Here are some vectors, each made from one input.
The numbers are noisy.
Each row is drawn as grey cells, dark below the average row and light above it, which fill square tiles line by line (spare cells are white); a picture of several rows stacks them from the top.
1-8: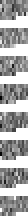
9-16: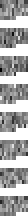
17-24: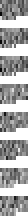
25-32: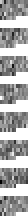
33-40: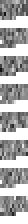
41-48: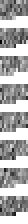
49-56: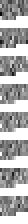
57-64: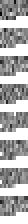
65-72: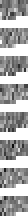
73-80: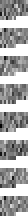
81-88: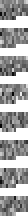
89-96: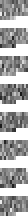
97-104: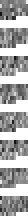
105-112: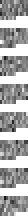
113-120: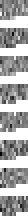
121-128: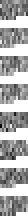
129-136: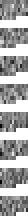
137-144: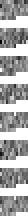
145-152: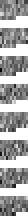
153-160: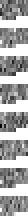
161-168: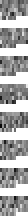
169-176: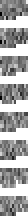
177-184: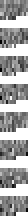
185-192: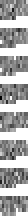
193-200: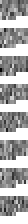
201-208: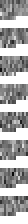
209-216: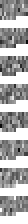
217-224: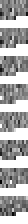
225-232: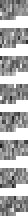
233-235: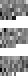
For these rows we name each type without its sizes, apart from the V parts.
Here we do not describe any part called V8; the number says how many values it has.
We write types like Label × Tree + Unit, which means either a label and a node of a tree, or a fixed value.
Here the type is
(Circle + List(V8)) × Label.
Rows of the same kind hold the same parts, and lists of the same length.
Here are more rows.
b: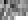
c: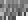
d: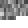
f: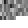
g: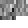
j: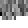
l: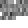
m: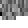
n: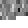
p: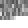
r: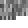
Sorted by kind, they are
b
c, d, f, l, n
g, p, r
j, m

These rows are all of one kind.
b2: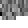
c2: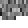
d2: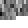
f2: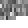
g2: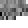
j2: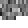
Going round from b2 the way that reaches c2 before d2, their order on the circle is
b2, f2, j2, c2, d2, g2.
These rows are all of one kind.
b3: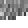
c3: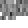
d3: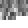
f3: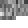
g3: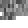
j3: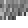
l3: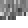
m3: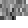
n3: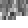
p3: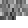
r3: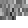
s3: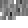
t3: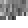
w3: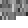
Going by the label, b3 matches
j3, l3 and t3.
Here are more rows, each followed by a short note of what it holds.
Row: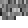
a point on a circle and a label
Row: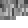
a label, together with a list of one item
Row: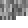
a label, together with a list of one item
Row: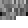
a point on a circle and a label
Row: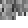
a label, together with the empty list
